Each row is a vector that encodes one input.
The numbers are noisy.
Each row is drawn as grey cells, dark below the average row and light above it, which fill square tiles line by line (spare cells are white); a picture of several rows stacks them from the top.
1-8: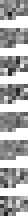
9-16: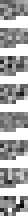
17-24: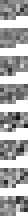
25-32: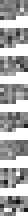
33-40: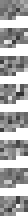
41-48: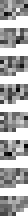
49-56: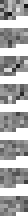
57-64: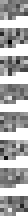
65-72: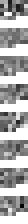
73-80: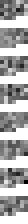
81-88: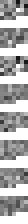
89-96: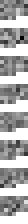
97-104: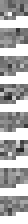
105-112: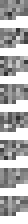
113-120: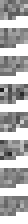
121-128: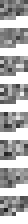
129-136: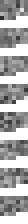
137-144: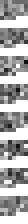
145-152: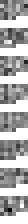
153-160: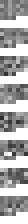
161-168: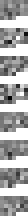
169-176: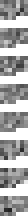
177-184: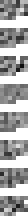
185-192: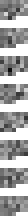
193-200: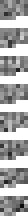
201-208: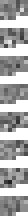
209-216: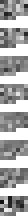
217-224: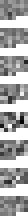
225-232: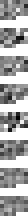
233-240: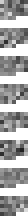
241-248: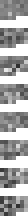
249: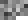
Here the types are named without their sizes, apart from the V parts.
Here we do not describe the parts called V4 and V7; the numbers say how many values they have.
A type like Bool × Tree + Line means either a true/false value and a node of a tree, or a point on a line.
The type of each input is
Bool × Line × Line × V4 × V7.
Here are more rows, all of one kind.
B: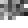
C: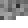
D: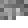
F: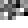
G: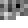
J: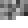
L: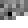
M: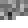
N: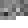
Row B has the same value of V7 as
D and M.
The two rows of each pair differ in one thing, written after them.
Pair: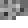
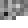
the place on one of the two lines
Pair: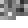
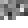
the value of V4
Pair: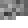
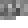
the place on one of the two lines
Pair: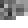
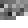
the true/false value
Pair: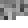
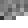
the place on one of the two lines
